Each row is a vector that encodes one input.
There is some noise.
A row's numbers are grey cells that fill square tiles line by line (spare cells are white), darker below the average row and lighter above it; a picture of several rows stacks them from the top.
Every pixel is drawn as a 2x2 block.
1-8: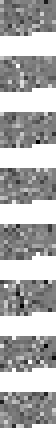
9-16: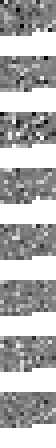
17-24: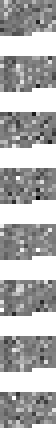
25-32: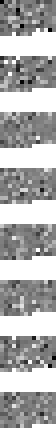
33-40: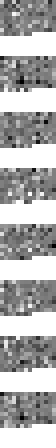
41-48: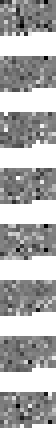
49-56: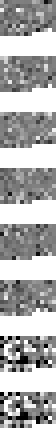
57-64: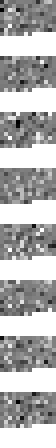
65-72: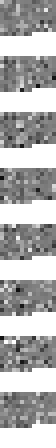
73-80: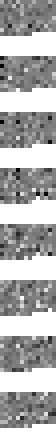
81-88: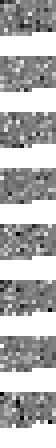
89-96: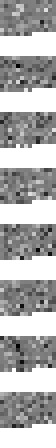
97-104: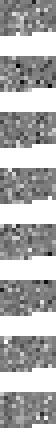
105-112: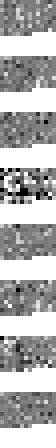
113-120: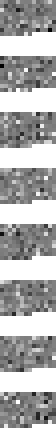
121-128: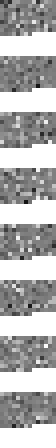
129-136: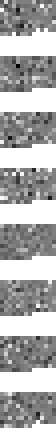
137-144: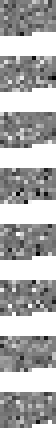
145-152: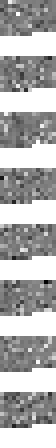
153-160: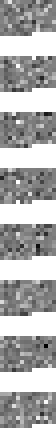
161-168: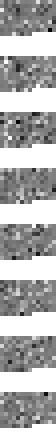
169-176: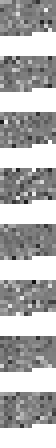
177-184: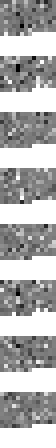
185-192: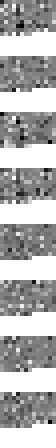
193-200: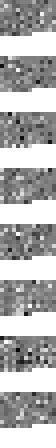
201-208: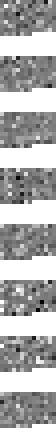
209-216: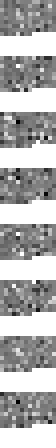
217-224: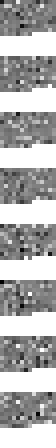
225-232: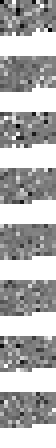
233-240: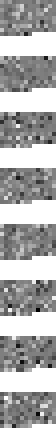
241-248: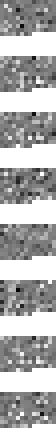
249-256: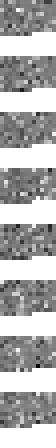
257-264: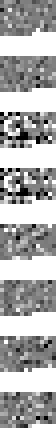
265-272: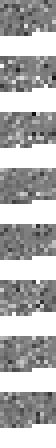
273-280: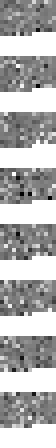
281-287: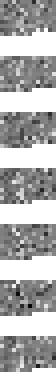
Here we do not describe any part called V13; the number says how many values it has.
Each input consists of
either a fixed value, or a node of an 11-node tree, a node of a 12-node tree, three true/false values and a value of V13.
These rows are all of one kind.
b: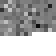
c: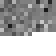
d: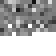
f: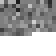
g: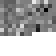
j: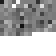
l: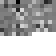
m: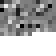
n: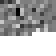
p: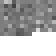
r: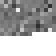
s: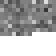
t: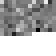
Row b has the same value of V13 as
g, p, r and s.
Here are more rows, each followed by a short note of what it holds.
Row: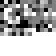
a fixed value
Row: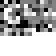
a fixed value
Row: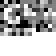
a fixed value
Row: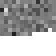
a node of an 11-node tree, a node of a 12-node tree, three true/false values and a value of V13
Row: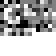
a fixed value
